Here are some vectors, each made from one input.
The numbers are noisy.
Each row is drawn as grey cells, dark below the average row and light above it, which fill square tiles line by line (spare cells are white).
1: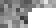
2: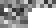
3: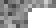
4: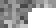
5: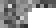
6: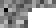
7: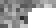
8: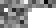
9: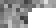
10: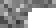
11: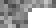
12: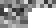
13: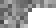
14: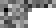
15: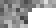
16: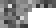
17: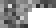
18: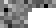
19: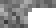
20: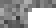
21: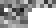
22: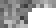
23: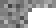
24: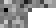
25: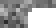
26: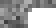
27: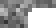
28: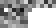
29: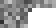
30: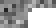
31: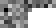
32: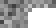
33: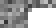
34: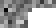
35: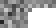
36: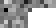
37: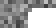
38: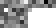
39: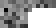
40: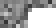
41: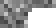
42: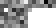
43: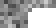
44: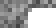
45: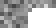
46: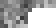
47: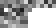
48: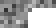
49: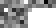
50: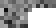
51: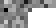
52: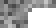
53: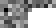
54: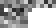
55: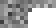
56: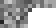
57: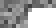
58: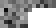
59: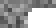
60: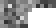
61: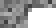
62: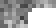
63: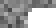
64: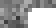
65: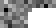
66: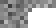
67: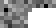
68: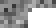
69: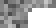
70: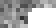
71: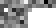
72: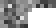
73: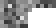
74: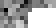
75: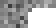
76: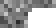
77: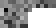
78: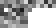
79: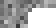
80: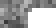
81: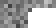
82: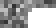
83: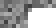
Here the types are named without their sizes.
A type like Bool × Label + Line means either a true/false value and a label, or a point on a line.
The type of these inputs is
Bool × List(Line).
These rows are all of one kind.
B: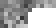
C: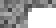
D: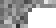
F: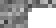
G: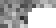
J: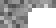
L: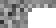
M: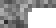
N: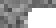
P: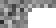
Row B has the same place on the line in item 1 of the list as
C, F and G.
